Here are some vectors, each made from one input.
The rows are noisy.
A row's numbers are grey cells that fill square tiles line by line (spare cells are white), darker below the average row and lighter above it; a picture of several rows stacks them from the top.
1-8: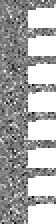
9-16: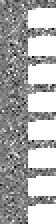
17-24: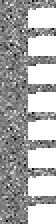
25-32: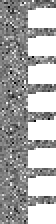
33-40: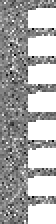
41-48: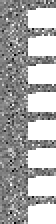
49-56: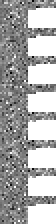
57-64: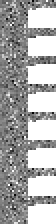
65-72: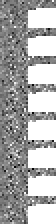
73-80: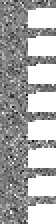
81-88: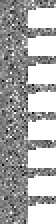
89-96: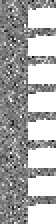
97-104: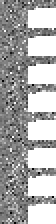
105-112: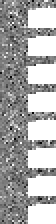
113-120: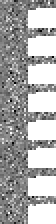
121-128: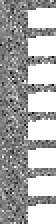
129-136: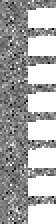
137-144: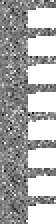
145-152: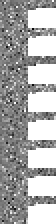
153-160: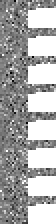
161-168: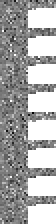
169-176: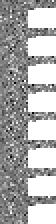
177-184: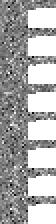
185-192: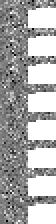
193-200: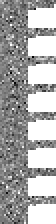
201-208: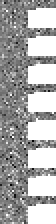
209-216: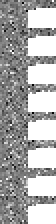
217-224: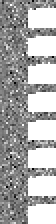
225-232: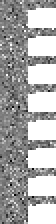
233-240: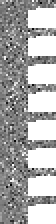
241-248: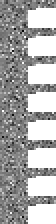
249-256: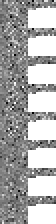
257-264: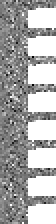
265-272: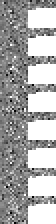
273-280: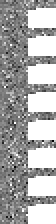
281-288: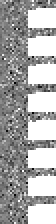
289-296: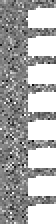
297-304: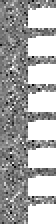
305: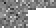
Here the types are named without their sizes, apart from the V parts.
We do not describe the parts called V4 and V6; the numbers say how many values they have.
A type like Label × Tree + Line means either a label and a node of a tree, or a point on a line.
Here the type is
Bool × (Label × V4 + Unit) × (Line + V6).
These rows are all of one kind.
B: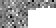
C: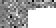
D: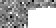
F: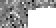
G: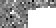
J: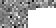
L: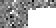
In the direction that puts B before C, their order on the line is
B, C, D, J, F, G, L.
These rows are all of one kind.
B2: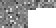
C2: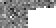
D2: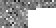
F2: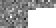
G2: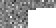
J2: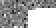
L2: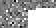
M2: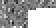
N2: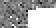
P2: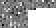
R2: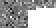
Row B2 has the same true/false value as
D2 and L2.
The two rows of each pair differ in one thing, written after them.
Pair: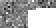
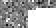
the place on the line
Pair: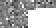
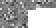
the true/false value
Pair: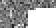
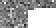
the true/false value
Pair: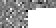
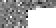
the true/false value
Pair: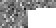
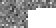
the label
